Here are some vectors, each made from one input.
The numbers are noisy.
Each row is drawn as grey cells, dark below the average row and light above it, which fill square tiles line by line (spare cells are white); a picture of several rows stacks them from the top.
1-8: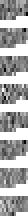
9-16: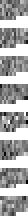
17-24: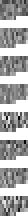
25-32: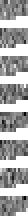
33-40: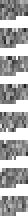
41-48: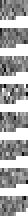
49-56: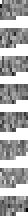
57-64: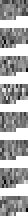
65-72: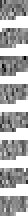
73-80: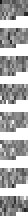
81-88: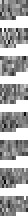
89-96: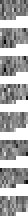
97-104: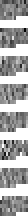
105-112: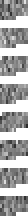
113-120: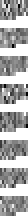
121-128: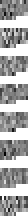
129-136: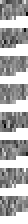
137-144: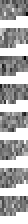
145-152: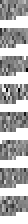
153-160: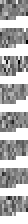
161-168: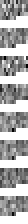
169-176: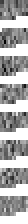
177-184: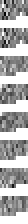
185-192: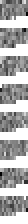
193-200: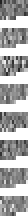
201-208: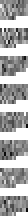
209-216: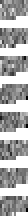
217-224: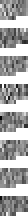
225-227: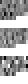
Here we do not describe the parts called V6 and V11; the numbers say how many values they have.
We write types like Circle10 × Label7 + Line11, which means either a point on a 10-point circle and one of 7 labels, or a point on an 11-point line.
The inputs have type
(Bool × Bool × Bool + V11) × V6 + Label5.
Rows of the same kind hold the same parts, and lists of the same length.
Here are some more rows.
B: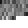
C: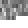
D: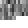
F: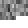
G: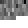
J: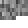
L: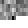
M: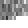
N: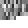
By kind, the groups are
B, C, G, L
D, F, J, M
N

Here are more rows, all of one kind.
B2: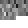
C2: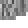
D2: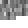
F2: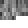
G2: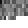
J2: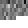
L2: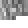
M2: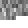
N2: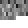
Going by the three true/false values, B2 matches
F2 and N2.
